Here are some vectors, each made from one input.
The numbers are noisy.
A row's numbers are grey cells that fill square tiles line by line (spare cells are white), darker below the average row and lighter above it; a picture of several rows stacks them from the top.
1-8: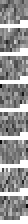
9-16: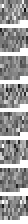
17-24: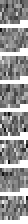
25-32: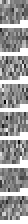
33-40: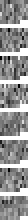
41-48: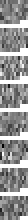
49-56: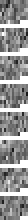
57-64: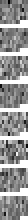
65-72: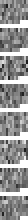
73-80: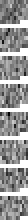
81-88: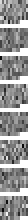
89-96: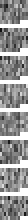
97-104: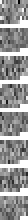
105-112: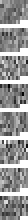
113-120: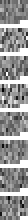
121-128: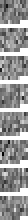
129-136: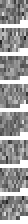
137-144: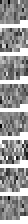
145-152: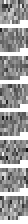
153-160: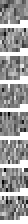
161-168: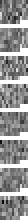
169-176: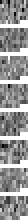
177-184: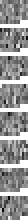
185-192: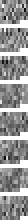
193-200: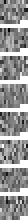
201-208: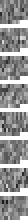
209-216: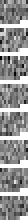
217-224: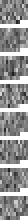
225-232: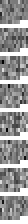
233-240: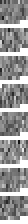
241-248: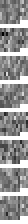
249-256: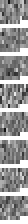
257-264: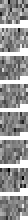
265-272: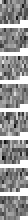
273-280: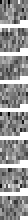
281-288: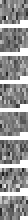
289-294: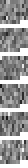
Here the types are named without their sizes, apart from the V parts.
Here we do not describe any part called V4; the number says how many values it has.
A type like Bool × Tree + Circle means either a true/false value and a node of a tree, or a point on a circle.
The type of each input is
Bool × Label × List(V4).
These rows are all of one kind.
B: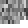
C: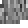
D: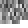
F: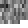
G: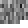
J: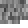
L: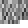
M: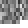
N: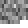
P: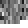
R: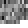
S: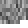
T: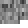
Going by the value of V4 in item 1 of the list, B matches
G, N, P and T.
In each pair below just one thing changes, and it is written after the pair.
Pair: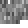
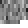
the label
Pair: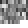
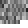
the true/false value
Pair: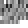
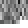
the label
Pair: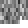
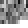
the value of V4 in item 1 of the list
